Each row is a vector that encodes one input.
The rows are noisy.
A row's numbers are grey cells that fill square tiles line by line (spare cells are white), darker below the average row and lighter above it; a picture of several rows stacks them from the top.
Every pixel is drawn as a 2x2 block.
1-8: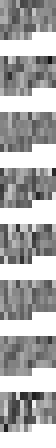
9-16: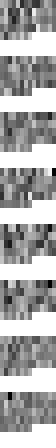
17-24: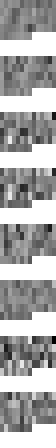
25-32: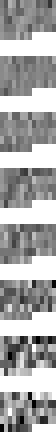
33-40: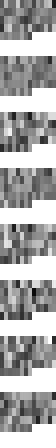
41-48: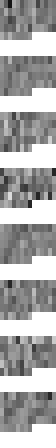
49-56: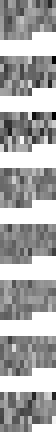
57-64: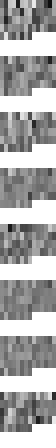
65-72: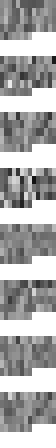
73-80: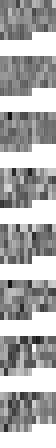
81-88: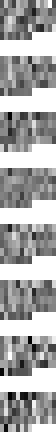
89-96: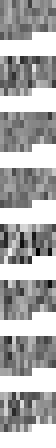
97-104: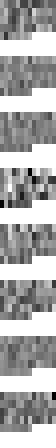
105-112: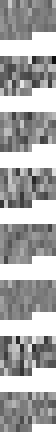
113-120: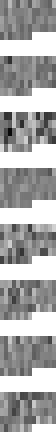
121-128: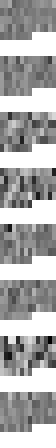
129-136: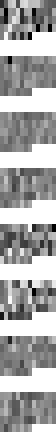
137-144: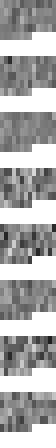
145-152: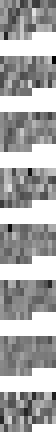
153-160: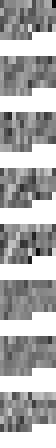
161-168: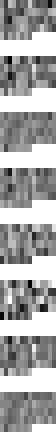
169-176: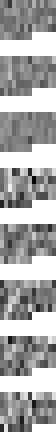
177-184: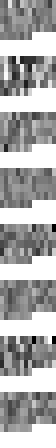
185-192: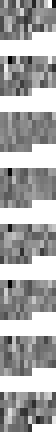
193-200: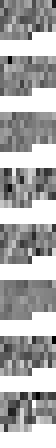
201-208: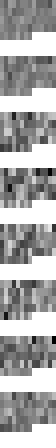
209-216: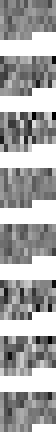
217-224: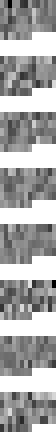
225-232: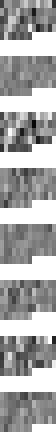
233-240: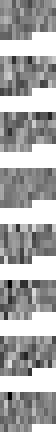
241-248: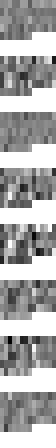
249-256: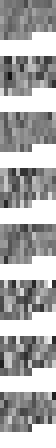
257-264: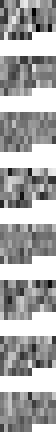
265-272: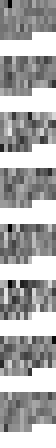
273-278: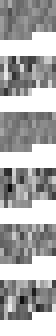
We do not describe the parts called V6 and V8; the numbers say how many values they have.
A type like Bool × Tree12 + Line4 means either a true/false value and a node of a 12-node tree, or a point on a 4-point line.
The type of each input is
(List2(Line5) + Tree9) × V8 + Tree10 × V6.
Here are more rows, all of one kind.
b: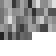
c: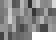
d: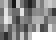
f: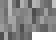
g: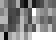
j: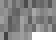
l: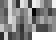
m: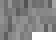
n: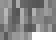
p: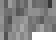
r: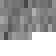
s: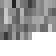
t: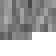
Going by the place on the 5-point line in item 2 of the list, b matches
g, l, r and t.
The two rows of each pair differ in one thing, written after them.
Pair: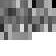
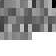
the node of the tree
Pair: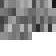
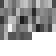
the value of V6
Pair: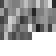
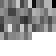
the value of V6
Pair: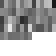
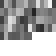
the value of V6
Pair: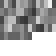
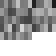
the value of V6
